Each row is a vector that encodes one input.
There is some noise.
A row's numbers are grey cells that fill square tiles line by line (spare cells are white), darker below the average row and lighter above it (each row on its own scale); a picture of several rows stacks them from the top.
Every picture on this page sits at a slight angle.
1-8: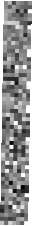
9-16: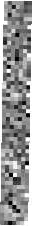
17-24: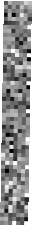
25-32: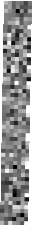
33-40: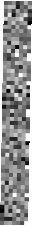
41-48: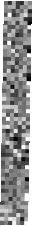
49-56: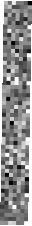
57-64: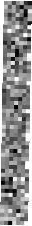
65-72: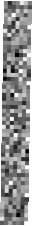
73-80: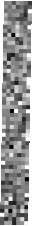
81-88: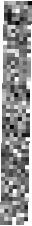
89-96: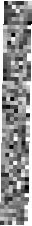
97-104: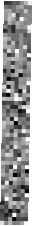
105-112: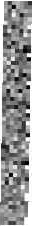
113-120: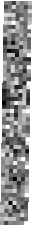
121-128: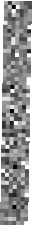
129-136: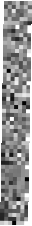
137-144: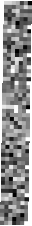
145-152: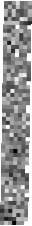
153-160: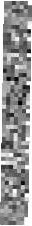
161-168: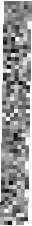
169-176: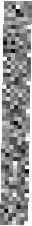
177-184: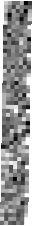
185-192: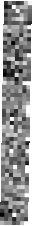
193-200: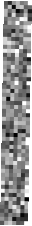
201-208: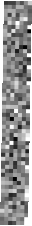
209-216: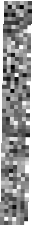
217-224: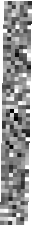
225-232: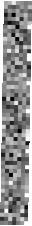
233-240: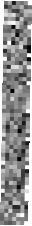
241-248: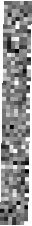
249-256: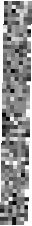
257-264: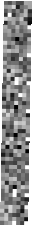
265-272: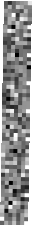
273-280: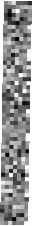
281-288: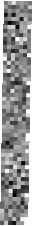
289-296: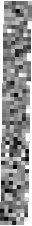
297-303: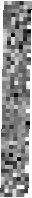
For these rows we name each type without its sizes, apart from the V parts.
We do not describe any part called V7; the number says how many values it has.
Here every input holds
three true/false values, together with either a point on a circle, or a value of V7.
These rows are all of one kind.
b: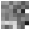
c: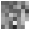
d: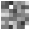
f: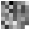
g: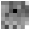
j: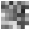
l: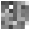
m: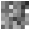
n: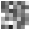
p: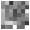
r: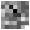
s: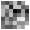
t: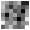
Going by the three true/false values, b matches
d, j, n and p.
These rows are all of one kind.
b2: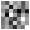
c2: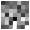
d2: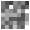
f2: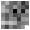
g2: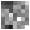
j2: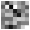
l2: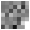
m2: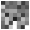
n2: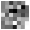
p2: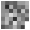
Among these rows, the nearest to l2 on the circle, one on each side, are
d2 and n2.
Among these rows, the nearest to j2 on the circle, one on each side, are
b2 and g2.
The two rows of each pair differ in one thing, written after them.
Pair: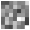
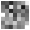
the place on the circle
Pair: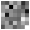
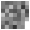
the place on the circle
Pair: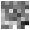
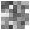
the place on the circle
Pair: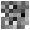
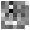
one of the three true/false values
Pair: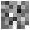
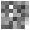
the place on the circle
